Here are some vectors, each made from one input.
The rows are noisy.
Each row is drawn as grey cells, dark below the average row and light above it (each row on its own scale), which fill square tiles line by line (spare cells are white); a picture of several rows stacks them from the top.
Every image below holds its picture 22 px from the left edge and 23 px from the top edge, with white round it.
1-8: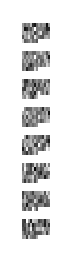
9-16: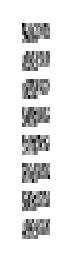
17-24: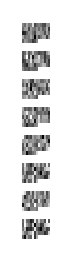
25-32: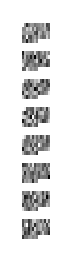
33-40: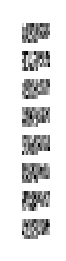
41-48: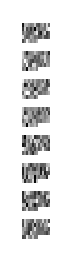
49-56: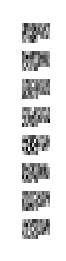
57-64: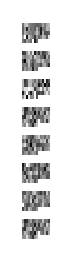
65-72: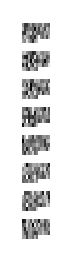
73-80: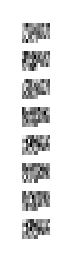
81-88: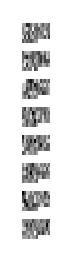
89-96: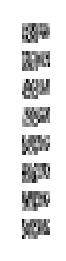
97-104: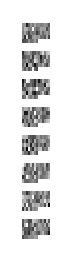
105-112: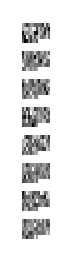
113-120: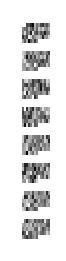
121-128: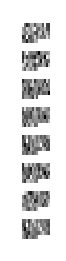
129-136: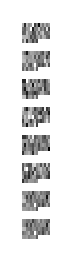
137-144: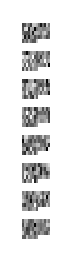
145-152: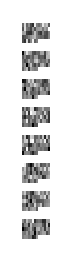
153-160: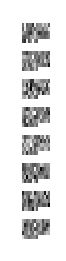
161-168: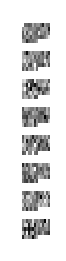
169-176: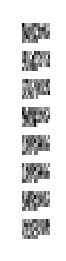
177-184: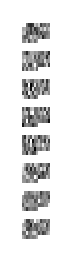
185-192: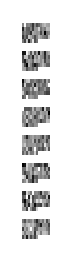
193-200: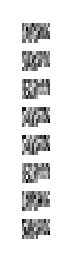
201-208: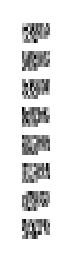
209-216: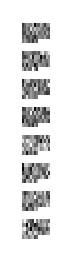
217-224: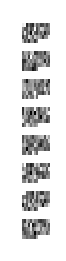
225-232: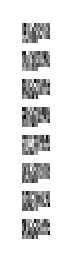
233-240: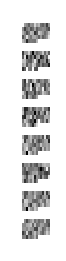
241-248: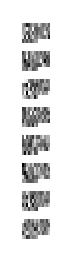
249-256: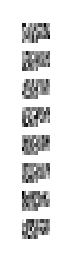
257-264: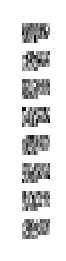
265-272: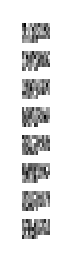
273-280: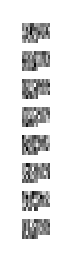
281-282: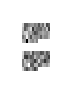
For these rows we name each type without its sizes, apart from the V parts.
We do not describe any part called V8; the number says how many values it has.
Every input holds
a list of items, each a point on a circle and a value of V8.
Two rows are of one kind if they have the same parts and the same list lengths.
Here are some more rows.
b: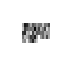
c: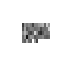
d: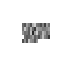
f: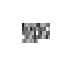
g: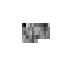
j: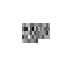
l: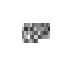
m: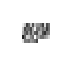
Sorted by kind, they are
b
c, d
f, g, j, l, m

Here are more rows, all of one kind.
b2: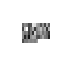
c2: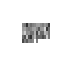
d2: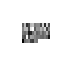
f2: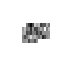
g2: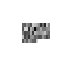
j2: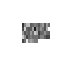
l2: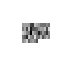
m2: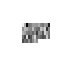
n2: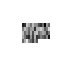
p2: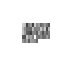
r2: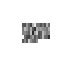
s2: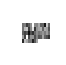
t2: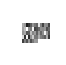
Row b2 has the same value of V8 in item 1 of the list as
g2, n2 and r2.
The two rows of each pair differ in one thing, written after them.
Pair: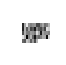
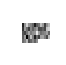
the place on the circle in item 1 of the list
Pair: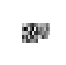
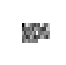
the value of V8 in item 1 of the list
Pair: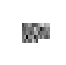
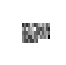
the value of V8 in item 1 of the list
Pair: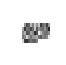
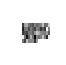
the value of V8 in item 1 of the list
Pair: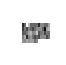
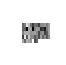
the value of V8 in item 1 of the list
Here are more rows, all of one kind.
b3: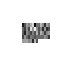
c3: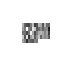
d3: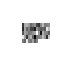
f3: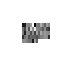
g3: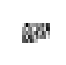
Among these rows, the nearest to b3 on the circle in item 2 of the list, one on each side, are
c3 and g3.
